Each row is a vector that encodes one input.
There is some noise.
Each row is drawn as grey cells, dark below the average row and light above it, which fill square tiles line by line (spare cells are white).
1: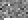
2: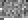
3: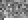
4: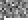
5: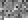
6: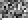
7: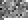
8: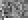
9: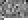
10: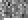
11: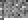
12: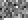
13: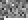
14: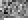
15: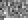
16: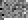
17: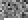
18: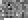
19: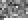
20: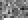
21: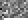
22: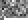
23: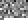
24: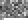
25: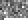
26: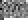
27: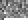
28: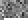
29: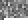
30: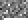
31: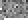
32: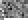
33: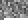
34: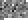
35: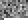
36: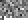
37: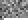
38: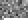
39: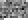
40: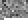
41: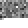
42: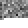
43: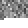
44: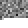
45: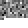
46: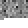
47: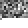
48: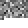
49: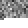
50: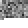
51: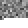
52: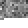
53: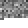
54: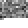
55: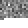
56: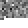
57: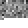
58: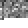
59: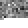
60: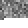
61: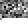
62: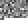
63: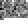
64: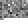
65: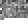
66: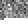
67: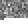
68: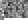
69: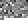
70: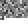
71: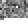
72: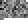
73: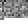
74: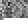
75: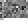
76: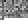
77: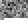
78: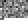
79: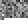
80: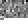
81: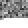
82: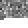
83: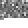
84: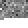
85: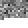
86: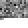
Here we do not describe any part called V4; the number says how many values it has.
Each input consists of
a list of up to two items, each a true/false value and a value of V4.
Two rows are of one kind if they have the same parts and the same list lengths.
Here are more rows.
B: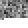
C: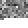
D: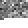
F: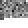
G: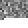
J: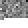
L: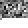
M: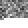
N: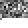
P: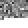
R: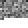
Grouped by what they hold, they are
B, D, J, M
C, F, G, P, R
L, N

